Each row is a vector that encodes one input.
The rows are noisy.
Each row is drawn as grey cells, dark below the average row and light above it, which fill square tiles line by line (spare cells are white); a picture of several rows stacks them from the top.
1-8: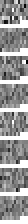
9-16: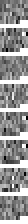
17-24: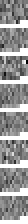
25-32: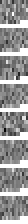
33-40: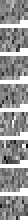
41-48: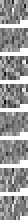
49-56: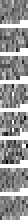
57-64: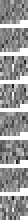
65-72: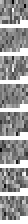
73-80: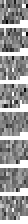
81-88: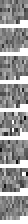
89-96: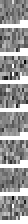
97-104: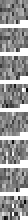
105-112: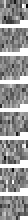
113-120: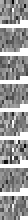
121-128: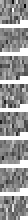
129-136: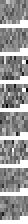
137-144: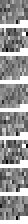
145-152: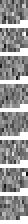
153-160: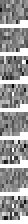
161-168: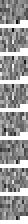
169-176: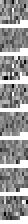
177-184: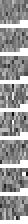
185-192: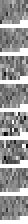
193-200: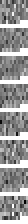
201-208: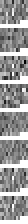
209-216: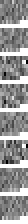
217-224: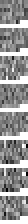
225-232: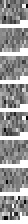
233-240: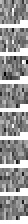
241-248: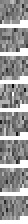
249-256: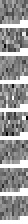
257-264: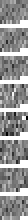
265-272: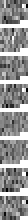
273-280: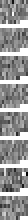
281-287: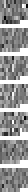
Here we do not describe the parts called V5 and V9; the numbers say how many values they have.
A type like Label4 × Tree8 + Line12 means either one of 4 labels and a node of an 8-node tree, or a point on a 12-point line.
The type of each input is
Bool × V5 × V9 + Line14.
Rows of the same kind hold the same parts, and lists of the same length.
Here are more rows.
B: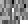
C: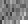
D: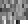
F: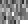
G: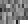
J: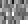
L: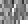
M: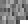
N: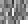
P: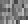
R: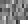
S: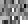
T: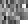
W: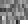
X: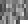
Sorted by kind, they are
B, F, J, L, N, S, T
C, D, G, M, P, R, W, X

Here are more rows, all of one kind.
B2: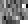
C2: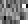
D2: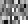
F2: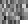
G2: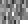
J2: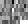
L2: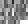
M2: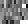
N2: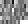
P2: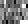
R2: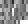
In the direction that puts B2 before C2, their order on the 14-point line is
P2, M2, B2, C2, F2, G2, L2, R2, N2, J2, D2.
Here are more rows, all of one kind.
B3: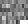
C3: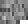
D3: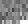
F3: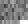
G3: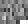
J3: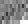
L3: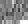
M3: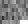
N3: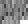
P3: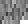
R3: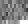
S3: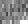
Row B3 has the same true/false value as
C3 and G3.
